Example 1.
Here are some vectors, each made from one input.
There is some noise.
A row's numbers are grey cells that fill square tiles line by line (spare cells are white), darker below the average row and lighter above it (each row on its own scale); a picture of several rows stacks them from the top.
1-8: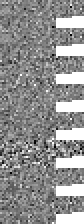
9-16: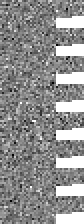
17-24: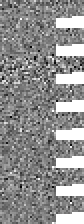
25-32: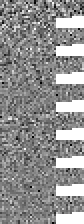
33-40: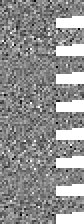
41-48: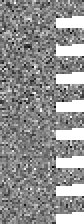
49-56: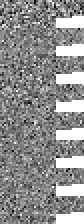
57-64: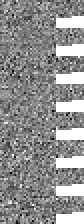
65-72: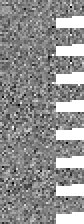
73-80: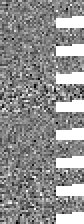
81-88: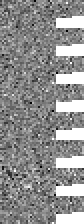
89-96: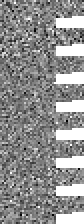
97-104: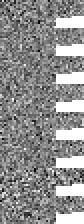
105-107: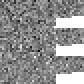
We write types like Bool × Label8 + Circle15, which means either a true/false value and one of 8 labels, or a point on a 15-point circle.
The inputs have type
Bool × Bool × Bool × Bool × Bool + Unit.
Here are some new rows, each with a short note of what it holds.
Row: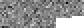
five true/false values
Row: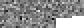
five true/false values
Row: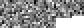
a fixed value
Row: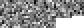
a fixed value
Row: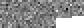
five true/false values
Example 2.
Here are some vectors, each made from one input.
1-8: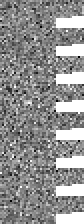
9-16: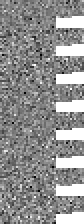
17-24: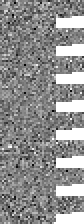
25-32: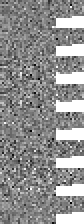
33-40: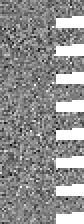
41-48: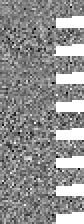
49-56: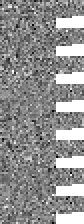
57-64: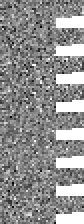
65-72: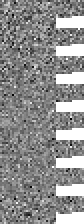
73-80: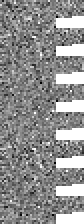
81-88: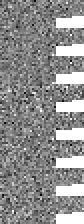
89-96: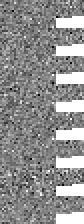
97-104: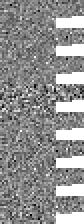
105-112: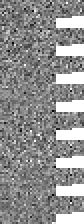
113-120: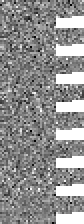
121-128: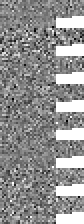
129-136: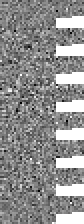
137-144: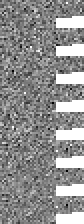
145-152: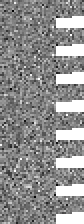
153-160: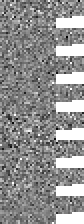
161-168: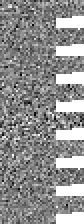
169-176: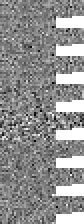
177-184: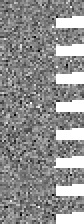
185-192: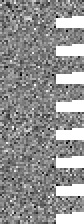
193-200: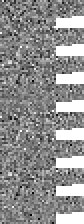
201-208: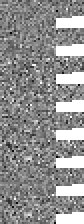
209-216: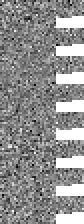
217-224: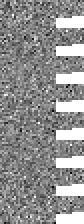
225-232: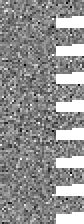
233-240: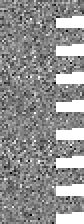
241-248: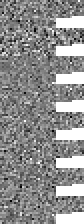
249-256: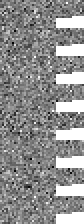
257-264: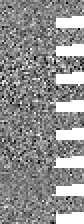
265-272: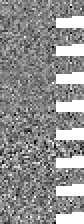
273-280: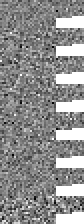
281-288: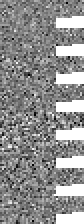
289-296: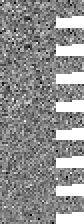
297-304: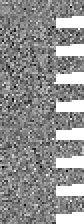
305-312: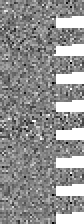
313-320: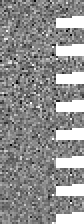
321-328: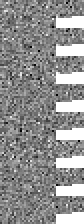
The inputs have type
Bool × Bool × Bool × Bool × Bool + Unit.
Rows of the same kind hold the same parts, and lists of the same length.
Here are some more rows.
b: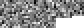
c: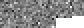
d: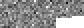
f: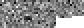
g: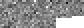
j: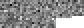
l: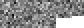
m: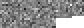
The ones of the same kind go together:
b
c, d, f, g, j, l, m

